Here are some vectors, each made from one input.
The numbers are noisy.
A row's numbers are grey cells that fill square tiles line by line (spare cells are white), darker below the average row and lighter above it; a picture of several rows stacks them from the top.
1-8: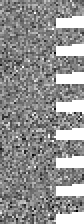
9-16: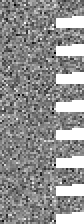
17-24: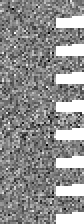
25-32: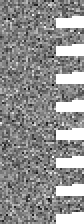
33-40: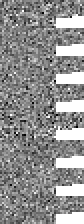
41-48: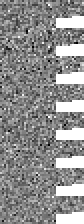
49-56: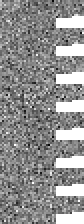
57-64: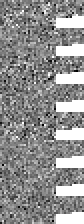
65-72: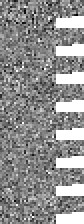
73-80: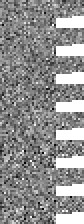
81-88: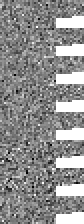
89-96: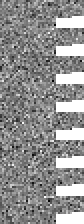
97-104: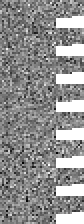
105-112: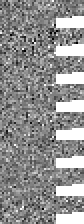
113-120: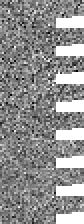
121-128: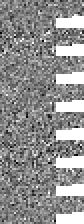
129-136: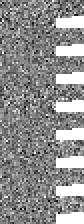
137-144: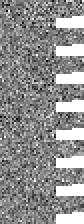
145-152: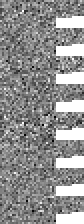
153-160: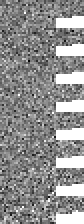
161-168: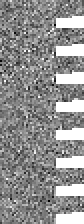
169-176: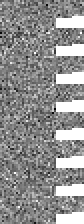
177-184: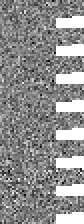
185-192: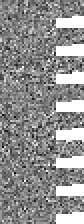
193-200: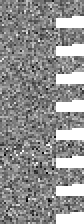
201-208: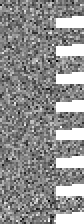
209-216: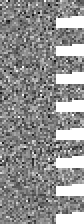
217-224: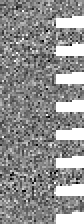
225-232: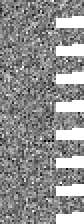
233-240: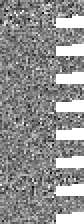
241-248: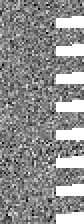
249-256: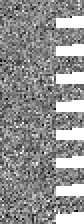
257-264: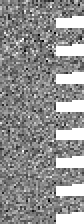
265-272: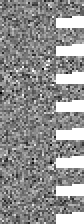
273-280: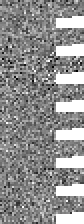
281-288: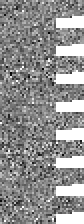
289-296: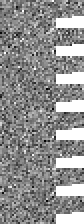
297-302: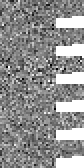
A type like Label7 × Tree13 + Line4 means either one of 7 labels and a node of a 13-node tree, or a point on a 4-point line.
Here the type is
Line6 × (Line6 + Tree11).
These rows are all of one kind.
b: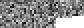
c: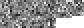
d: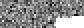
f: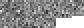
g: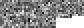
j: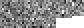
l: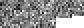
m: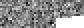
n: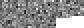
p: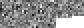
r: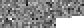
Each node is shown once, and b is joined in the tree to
d.
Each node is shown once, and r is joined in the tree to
m and n.
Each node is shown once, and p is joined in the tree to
l and n.
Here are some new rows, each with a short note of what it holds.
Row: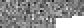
a point on each of two 6-point lines
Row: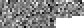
a point on a 6-point line and a node of an 11-node tree
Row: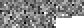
a point on a 6-point line and a node of an 11-node tree
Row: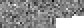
a point on each of two 6-point lines
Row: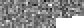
a point on each of two 6-point lines
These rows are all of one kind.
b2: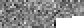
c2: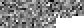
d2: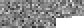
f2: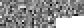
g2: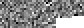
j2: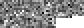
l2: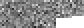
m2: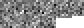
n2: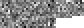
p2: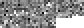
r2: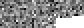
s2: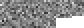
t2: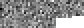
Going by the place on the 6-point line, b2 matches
c2, j2 and p2.
